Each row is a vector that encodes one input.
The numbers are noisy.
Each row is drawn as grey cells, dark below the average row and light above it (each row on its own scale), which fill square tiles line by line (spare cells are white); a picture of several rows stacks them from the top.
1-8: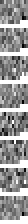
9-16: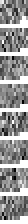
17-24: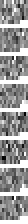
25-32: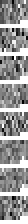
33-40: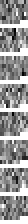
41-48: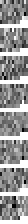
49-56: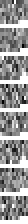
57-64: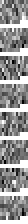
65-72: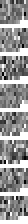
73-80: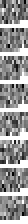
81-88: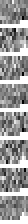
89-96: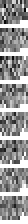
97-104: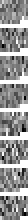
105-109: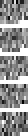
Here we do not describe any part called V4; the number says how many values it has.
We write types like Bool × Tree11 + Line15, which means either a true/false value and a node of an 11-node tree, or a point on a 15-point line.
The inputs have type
(Line5 + Line6) × V4.
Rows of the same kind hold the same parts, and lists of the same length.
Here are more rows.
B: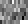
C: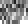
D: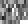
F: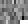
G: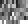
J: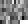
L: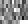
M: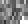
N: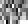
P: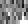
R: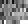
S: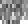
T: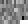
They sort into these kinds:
B, L, M, N, P
C, D, F, G, J, R, S, T

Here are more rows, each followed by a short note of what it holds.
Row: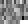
a point on a 5-point line and a value of V4
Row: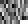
a point on a 5-point line and a value of V4
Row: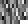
a point on a 5-point line and a value of V4
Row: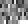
a point on a 6-point line and a value of V4
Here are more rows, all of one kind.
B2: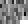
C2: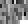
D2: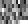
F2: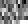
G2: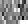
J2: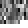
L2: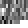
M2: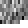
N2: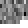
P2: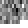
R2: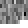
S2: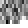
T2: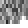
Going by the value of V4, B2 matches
C2, J2, N2 and R2.
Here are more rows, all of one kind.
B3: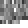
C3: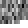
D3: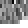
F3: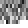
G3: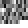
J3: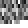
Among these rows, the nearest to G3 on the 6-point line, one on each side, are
D3 and F3.
